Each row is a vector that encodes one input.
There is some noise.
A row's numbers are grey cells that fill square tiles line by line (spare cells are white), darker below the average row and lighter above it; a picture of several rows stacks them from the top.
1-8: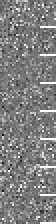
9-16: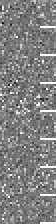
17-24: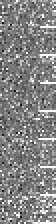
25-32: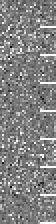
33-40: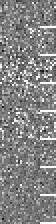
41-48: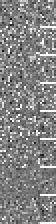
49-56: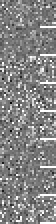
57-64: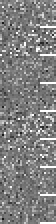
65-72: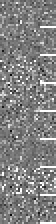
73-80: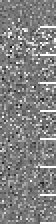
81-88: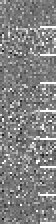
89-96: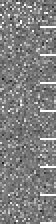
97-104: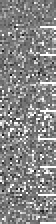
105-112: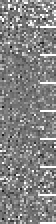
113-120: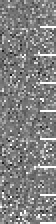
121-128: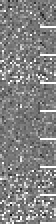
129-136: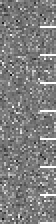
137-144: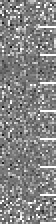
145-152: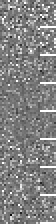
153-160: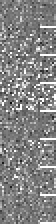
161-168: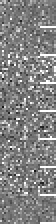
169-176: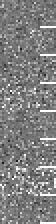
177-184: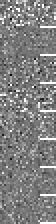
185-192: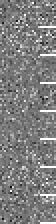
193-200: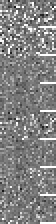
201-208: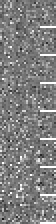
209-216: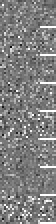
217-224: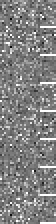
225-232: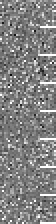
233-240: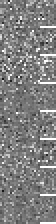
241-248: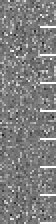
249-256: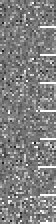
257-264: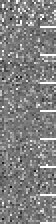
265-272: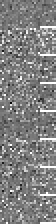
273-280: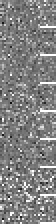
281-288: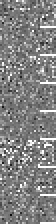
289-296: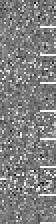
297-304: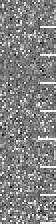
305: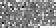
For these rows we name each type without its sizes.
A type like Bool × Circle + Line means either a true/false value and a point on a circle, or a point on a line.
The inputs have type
((Bool × Bool × Bool + Line) × Line + Label) × Label.
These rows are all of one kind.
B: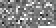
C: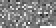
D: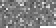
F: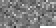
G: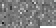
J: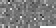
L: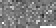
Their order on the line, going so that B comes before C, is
G, B, L, C, J, F, D.
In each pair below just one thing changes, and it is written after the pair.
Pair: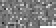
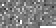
the label
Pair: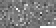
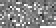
one of the three true/false values
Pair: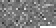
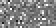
the label
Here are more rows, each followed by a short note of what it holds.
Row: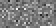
a label, a point on a line and three true/false values
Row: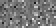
two labels
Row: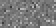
a label, a point on a line and three true/false values
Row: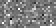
two labels
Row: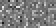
two labels
